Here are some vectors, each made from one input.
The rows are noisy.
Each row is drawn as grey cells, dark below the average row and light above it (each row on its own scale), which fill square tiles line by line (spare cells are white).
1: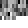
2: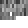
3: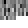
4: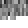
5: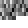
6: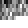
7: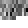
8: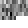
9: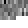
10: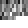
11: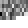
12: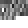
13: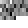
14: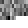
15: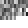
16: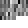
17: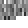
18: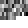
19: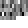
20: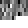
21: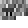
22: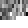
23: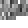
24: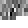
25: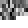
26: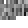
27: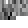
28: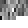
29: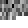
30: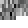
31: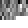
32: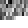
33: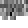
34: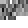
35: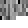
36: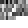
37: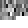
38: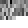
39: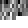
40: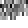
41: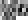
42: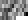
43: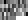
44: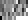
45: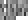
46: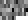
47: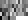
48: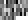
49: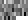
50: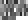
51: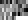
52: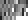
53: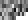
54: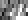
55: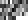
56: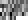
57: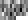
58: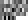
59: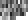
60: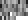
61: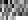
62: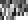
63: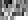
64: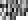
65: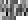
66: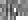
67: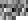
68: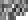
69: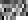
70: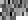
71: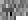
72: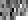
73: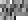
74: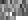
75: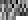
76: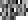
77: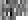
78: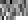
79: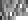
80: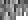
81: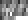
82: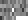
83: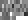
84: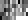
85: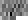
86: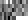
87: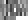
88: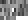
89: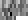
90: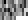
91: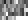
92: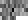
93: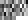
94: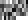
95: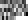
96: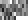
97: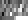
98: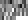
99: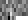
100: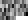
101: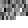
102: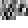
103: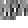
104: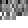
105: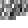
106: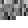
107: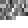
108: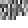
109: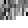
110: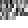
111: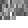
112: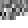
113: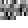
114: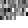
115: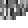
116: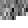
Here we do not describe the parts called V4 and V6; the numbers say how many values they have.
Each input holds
a point on a 5-point line and a value of V6, together with either a fixed value, or a true/false value and a value of V4.
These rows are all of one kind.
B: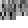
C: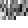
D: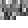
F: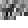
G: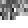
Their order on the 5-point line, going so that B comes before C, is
D, B, C, G, F.
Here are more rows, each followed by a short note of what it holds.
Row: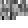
a point on a 5-point line and a value of V6
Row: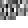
a point on a 5-point line and a value of V6
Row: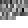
a point on a 5-point line, a true/false value, a value of V4 and a value of V6
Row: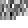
a point on a 5-point line and a value of V6
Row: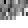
a point on a 5-point line, a true/false value, a value of V4 and a value of V6
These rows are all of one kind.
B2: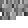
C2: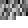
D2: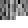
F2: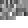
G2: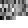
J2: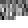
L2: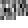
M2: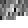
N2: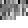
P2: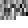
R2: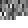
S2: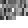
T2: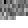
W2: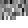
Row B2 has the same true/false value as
C2, L2, R2 and W2.
